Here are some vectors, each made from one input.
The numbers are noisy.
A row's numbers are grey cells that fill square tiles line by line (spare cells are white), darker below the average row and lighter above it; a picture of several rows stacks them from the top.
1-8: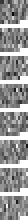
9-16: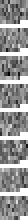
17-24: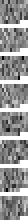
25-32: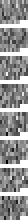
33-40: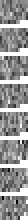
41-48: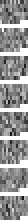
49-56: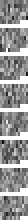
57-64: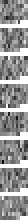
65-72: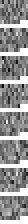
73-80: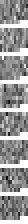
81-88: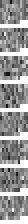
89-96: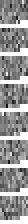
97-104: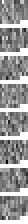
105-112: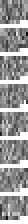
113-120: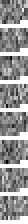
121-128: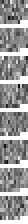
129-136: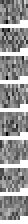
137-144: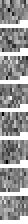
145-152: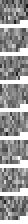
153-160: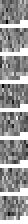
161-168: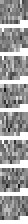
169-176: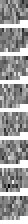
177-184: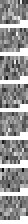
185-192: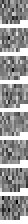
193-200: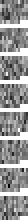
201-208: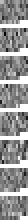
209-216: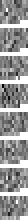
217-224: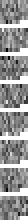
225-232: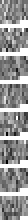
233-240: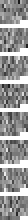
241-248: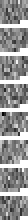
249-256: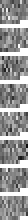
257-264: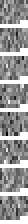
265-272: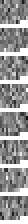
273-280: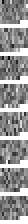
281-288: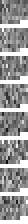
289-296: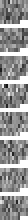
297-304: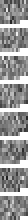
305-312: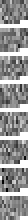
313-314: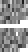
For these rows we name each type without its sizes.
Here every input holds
a node of each of two trees, together with either a label, or a node of a tree.
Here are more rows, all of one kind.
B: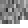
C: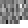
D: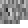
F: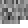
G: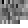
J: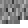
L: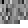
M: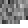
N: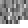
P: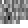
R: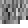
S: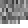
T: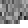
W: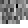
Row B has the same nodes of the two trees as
J, N and T.
